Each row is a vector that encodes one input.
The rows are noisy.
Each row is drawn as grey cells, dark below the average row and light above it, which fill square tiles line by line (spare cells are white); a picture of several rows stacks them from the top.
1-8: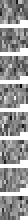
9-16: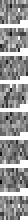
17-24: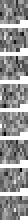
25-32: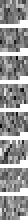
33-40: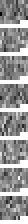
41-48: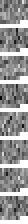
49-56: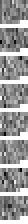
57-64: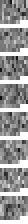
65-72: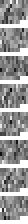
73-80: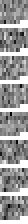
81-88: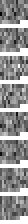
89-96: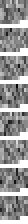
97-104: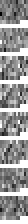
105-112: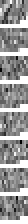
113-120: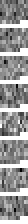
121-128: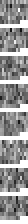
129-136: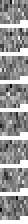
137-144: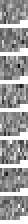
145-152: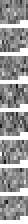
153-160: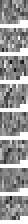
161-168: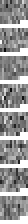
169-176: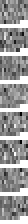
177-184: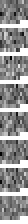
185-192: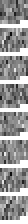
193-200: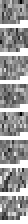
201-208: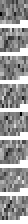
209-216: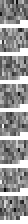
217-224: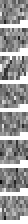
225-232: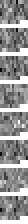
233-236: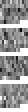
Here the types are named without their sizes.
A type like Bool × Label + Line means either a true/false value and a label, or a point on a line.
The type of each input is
(Bool × Bool × Bool × Bool + Unit) × List(Line).
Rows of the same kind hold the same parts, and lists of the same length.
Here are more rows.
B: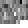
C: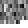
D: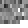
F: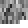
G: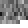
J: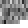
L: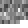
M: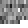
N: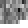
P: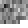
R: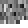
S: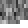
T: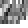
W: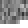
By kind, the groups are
B, D, L, P
C, R
F, T
G, S
J, N, W
M

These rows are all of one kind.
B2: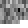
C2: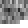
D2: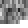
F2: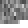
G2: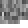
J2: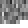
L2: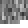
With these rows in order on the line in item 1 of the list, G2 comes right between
J2 and L2.
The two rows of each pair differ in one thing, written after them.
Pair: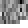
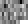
the place on the line in item 1 of the list
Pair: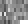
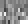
the place on the line in item 2 of the list
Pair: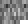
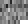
one of the four true/false values
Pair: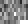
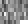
the place on the line in item 1 of the list
